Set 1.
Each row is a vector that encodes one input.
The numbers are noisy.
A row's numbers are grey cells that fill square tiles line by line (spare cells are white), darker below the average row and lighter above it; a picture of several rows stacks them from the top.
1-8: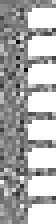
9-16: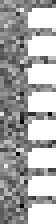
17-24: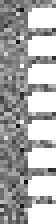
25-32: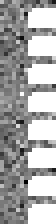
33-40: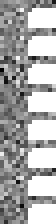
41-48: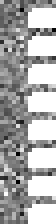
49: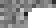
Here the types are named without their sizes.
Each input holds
a point on a line and a true/false value.
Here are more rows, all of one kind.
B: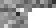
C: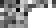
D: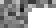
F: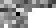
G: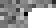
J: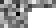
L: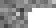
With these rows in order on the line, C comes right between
D and G.
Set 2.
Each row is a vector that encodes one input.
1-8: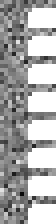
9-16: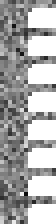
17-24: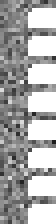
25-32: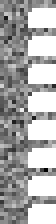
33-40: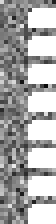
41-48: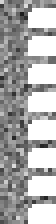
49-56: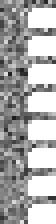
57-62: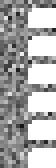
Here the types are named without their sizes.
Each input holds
a point on each of two lines and three true/false values.
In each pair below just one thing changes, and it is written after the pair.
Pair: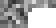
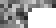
one of the three true/false values
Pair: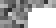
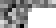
one of the three true/false values
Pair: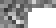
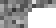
the place on one of the two lines
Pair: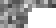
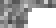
the place on one of the two lines
